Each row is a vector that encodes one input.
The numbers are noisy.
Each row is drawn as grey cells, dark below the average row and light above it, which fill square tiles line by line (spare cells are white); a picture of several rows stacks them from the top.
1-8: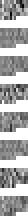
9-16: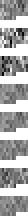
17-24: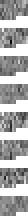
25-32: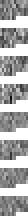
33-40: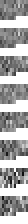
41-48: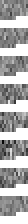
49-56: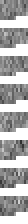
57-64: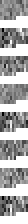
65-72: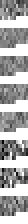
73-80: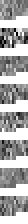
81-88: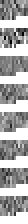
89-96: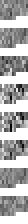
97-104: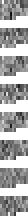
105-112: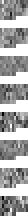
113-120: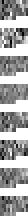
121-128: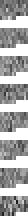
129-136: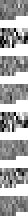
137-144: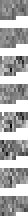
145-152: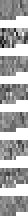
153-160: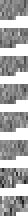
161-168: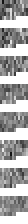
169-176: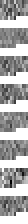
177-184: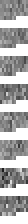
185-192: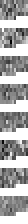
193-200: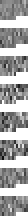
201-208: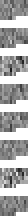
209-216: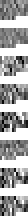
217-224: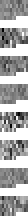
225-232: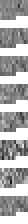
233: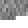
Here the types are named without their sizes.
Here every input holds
either a point on a line, or four true/false values.
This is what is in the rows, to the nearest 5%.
About 30% of them hold a point on a line. The rest hold four true/false values.
